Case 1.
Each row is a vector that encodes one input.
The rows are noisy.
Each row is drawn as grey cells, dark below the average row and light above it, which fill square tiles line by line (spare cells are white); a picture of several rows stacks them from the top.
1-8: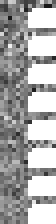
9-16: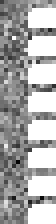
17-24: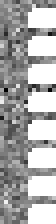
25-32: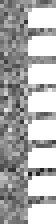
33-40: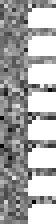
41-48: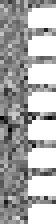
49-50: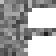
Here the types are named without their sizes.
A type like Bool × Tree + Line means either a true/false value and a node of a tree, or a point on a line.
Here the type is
Circle.
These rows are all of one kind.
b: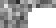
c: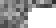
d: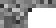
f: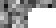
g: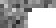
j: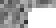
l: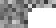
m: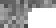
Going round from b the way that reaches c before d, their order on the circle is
b, c, g, d, f, m, j, l.
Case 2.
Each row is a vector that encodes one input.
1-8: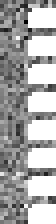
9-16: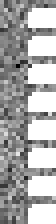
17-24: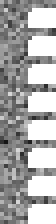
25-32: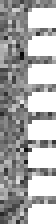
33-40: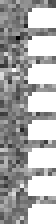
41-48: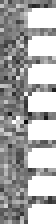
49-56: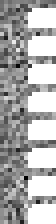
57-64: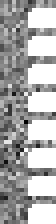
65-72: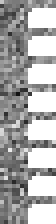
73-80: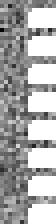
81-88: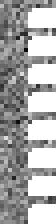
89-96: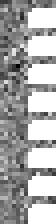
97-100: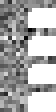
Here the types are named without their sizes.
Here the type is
Label.
